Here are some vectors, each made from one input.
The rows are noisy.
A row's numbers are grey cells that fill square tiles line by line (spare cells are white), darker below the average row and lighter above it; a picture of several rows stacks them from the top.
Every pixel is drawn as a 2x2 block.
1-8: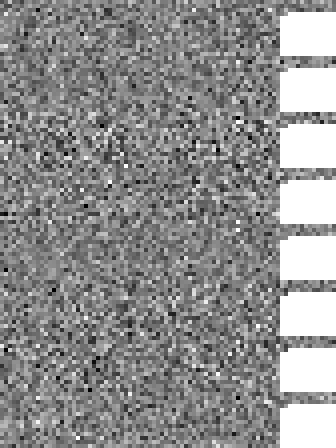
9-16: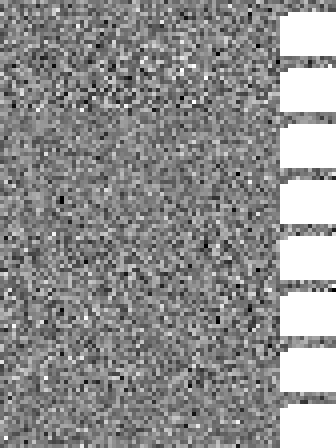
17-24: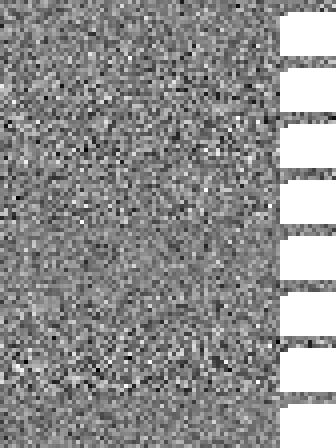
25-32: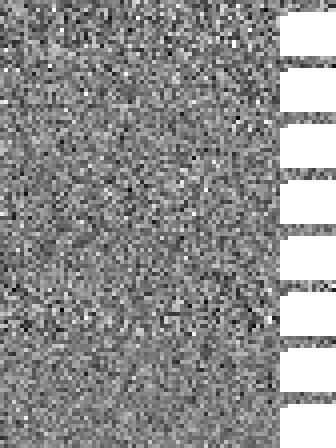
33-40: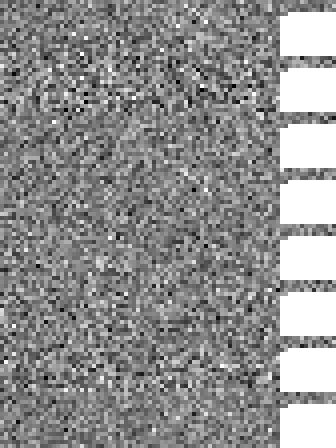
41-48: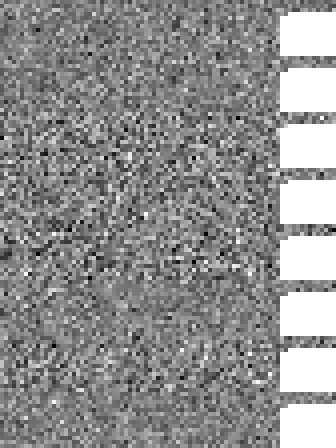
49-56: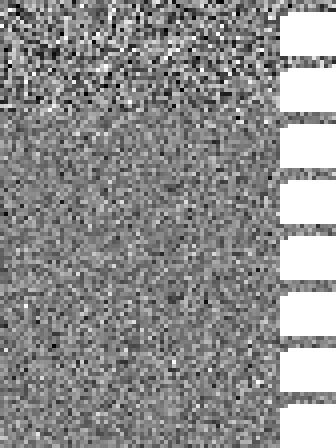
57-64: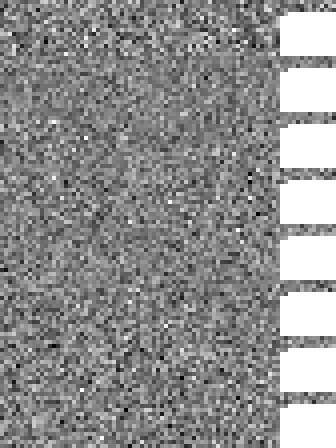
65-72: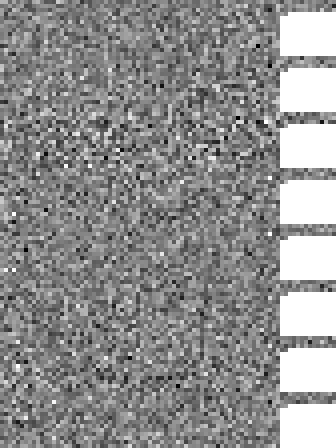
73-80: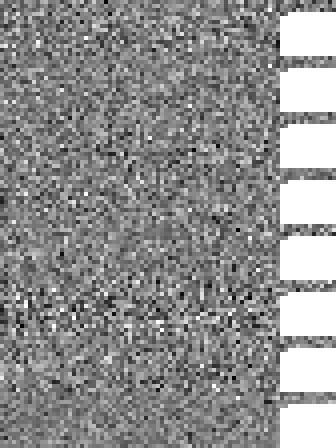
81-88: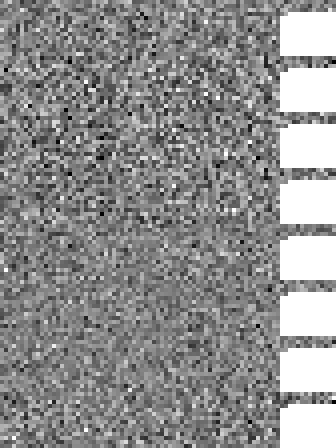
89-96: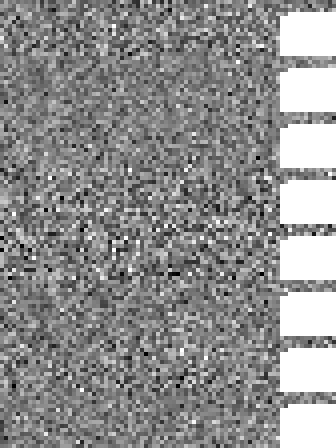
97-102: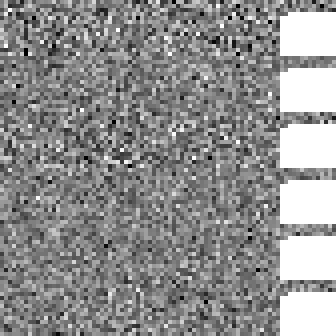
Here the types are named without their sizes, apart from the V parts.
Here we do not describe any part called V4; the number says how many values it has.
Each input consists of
a point on a line, together with either a point on a line, or a value of V4.
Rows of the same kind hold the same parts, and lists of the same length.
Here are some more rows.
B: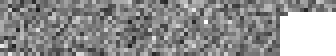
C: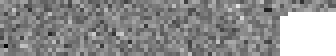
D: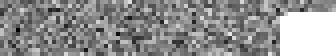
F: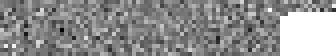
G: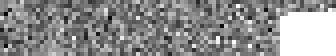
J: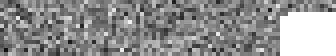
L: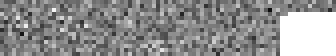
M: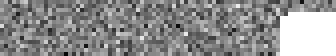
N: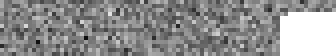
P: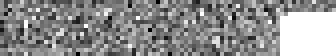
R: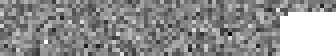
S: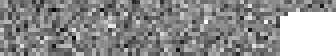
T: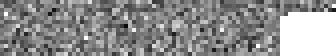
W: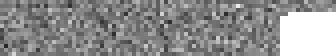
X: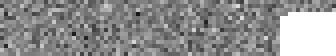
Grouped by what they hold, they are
B, D, F, S, T
C, G, J, L, M, N, P, R, W, X

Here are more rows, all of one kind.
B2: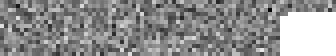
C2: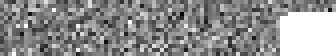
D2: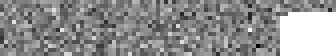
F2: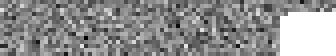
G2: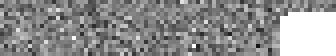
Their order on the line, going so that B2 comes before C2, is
G2, D2, B2, F2, C2.
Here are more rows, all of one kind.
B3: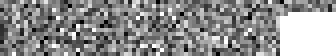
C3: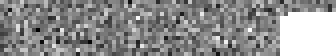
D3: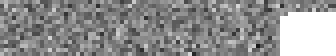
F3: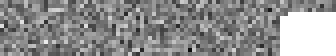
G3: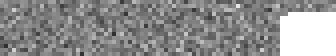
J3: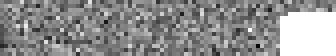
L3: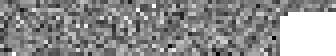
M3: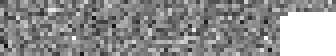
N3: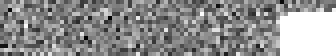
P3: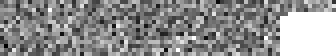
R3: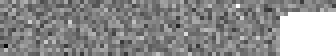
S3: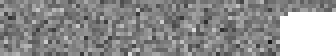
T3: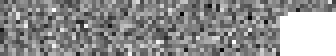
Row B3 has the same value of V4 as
C3, J3 and N3.
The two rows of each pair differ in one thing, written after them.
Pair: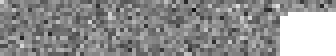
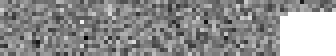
the value of V4
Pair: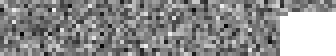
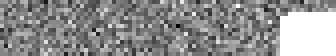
the place on the line
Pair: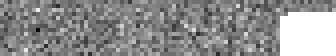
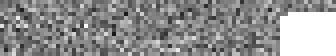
the value of V4
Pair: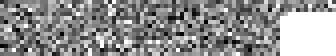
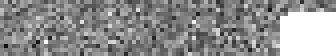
the value of V4
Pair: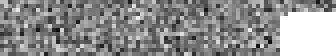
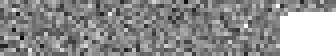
the value of V4
